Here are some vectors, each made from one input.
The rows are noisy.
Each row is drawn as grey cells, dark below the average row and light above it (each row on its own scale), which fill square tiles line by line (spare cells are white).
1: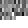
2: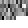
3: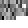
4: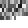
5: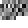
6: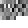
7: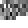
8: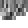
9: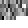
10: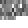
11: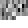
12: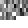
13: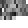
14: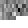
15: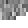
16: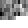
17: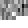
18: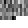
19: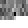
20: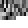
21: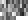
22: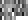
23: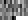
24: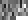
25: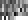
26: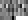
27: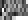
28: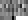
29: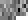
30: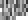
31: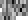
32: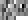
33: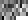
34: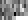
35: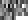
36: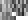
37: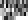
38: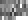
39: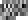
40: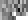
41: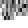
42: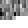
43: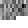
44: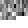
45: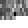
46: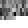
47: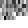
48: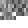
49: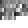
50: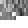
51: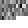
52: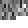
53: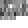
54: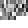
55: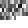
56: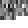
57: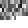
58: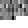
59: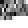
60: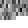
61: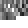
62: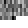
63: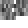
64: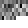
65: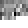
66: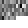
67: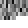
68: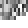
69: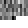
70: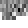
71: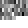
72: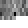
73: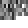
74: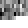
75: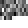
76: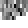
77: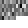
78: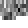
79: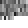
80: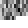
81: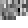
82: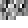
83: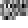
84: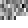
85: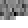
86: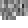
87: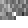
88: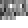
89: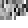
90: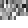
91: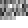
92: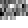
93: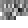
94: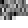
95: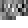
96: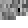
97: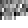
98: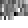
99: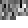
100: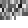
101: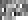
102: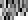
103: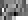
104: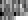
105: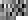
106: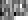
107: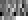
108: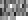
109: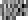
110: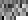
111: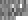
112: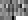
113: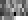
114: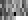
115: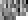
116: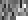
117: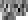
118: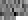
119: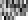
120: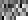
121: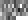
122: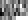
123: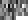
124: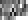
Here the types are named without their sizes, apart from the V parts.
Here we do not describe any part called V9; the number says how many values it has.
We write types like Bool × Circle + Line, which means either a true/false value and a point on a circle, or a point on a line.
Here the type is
(Bool × Bool × Bool + Unit) × V9 + Line.
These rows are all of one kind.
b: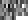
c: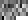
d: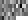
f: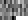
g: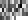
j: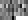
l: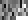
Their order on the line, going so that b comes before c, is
f, j, b, l, c, d, g.
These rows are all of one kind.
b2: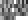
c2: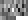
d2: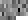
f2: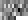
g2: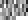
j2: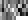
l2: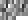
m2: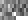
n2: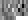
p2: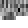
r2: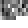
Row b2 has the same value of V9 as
c2, j2, n2 and r2.
